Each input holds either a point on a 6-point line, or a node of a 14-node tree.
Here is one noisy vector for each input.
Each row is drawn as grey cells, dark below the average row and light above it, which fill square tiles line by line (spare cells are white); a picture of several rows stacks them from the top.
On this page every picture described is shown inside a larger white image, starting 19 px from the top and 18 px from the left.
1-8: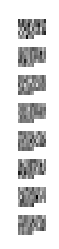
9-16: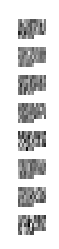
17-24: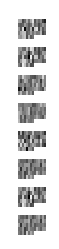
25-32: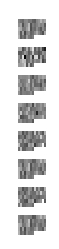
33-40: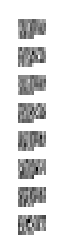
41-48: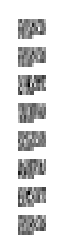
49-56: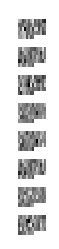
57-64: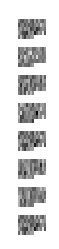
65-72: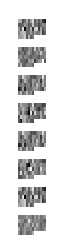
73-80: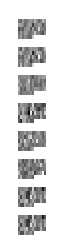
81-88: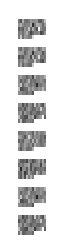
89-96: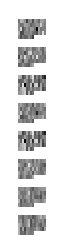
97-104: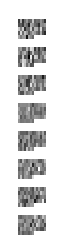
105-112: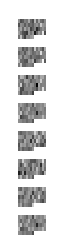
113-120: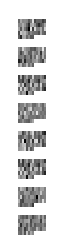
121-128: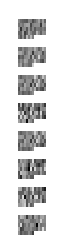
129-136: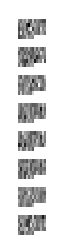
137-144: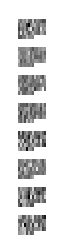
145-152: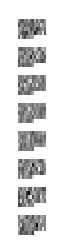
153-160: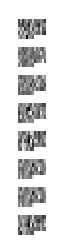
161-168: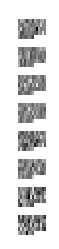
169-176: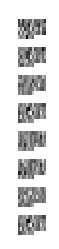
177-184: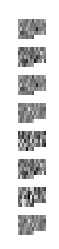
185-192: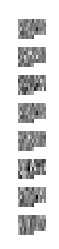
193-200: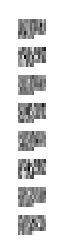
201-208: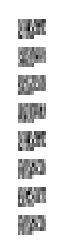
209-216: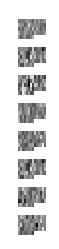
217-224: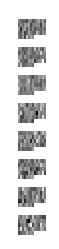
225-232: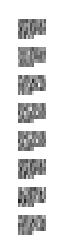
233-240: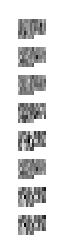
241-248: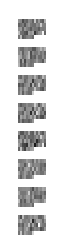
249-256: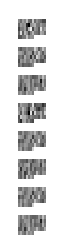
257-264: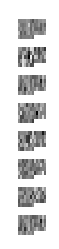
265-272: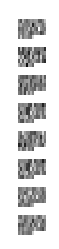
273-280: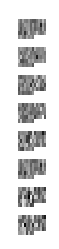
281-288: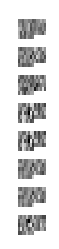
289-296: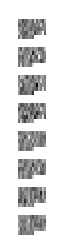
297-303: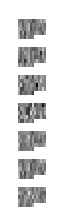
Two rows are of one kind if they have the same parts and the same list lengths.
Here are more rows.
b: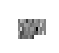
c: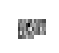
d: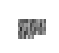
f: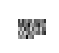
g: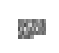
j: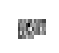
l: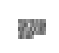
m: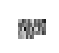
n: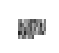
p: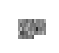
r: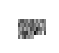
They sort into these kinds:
b, d, g, l, n, p, r
c, f, j, m

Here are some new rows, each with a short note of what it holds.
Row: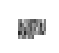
a node of a 14-node tree
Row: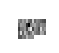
a point on a 6-point line
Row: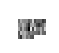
a point on a 6-point line
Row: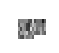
a point on a 6-point line
